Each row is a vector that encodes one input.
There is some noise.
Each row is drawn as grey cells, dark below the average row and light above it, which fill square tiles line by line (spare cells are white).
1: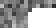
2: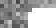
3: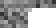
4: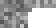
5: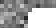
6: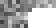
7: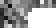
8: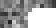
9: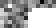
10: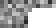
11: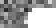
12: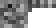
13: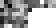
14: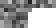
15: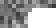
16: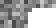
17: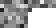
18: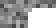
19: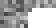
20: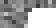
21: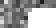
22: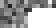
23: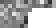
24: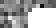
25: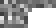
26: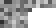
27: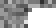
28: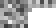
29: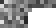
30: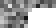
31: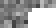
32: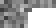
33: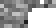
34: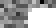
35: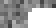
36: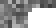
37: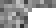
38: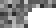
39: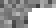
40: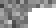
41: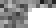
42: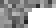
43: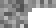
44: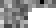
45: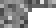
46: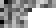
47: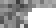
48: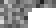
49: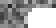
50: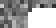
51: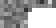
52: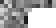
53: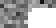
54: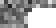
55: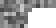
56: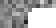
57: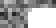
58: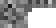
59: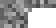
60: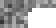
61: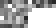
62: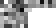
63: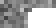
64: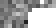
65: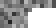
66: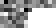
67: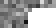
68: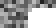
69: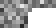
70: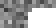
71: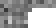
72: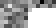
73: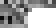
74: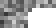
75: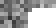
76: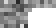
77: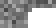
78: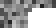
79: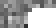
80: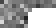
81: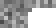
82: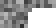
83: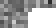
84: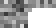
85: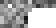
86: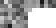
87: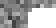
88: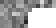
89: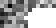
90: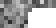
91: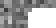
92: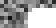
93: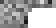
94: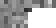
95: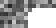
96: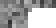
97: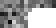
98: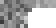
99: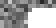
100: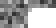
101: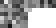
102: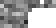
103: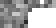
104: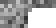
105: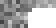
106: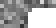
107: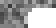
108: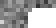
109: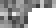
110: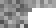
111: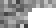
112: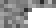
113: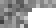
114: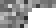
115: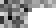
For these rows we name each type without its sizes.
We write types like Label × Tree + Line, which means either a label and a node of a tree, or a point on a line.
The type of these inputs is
(Bool × Bool × Bool + Unit) × Line.
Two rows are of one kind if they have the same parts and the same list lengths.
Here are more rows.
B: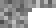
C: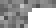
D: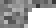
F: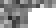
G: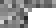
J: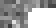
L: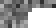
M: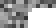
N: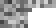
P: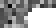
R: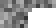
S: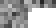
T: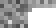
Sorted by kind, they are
B, F, N, T
C, D, G, J, L, M, P, R, S

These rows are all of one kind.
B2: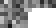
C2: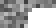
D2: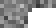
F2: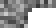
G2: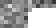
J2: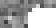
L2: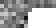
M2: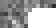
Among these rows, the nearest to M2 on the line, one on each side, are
B2 and J2.
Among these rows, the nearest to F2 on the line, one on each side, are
D2 and L2.
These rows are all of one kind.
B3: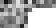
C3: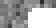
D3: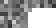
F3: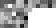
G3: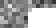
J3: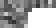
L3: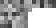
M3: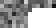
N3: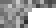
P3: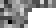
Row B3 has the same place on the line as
F3, N3 and P3.
